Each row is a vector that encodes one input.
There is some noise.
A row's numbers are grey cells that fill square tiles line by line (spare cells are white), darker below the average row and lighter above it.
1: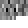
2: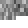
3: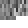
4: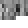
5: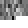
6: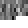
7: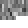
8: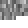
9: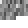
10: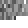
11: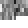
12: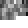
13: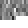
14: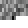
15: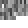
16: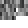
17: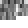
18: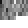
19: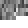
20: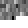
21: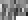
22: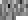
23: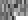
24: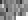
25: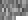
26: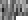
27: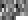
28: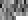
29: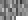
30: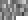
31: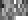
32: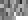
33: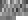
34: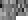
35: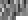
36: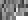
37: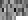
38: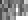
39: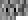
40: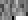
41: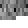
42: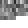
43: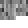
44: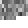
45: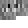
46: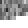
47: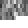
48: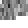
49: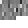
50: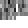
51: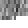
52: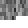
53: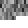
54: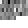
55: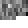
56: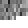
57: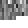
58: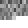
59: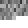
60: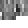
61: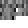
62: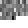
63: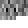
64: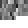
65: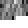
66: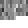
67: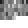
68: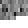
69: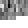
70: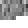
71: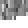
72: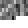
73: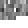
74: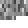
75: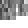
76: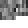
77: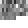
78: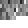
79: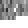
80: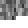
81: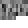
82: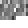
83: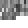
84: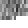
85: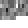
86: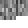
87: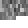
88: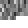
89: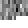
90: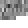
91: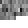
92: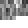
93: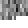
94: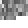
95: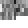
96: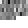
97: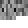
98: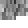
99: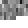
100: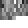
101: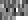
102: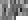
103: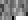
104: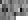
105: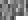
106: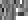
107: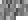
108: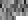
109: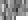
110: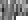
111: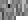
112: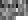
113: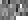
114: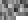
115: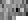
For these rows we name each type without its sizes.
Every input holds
two labels.
